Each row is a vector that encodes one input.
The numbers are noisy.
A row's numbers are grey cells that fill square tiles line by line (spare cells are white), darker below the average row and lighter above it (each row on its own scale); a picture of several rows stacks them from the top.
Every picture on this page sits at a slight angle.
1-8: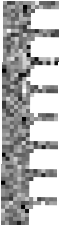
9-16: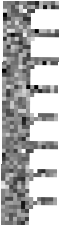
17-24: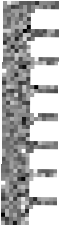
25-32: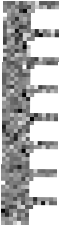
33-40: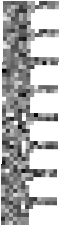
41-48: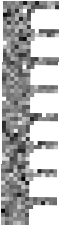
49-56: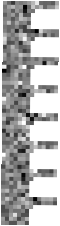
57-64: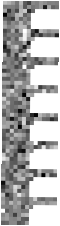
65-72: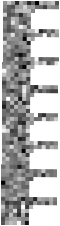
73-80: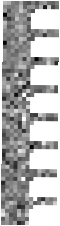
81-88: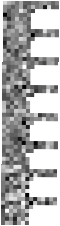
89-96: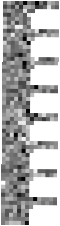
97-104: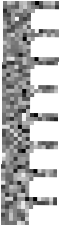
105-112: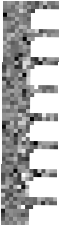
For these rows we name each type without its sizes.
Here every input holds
a label, together with either a point on a circle and a true/false value, or a fixed value.
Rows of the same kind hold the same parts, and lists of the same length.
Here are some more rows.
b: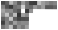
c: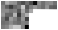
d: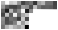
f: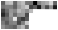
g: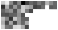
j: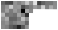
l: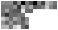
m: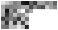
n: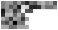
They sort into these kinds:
b, c, d, f, g, l, m, n
j

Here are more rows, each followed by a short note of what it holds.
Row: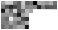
a point on a circle, a label and a true/false value
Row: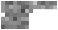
a label
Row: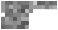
a label
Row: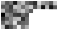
a point on a circle, a label and a true/false value
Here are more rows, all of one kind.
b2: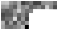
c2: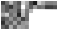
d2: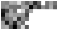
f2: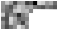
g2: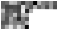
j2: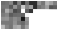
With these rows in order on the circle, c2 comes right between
f2 and j2.
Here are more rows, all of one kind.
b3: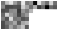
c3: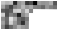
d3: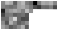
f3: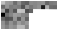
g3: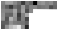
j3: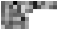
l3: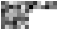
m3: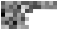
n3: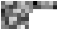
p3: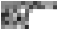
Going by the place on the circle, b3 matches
c3, d3 and n3.
